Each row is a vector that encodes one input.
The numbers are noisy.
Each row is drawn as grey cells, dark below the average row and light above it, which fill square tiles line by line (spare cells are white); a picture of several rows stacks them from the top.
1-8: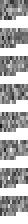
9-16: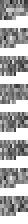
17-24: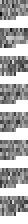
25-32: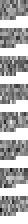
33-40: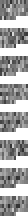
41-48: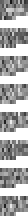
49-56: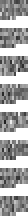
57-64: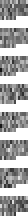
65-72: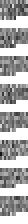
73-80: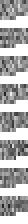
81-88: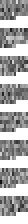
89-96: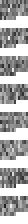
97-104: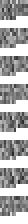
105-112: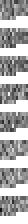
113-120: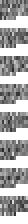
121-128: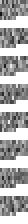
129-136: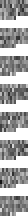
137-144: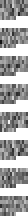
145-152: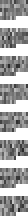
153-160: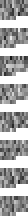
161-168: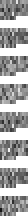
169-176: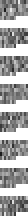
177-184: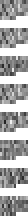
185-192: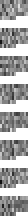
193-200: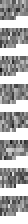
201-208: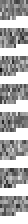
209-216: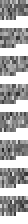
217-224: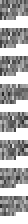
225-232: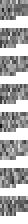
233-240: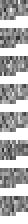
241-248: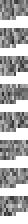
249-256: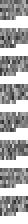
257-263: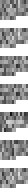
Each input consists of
either a point on a 16-point circle, or a node of a 9-node tree.
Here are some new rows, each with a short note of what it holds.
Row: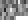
a node of a 9-node tree
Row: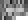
a node of a 9-node tree
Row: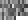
a point on a 16-point circle
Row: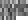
a point on a 16-point circle
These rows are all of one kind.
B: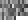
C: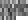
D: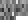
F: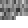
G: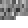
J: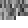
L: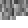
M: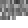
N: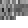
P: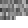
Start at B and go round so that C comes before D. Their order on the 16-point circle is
B, C, N, D, G, F, P, M, L, J.
